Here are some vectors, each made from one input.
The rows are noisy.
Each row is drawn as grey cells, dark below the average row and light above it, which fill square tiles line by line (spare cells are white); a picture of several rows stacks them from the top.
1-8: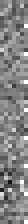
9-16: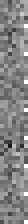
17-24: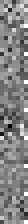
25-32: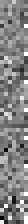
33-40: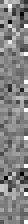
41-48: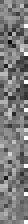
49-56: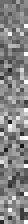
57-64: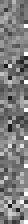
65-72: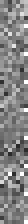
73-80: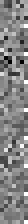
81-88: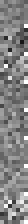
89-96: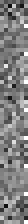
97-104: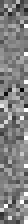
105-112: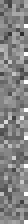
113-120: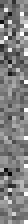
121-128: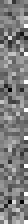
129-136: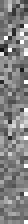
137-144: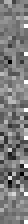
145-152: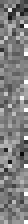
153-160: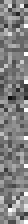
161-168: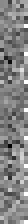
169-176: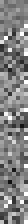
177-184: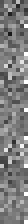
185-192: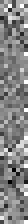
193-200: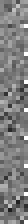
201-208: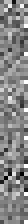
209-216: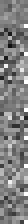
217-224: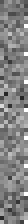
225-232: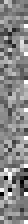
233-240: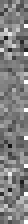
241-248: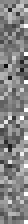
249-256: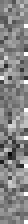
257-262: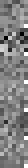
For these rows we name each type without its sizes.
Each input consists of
a point on a circle.
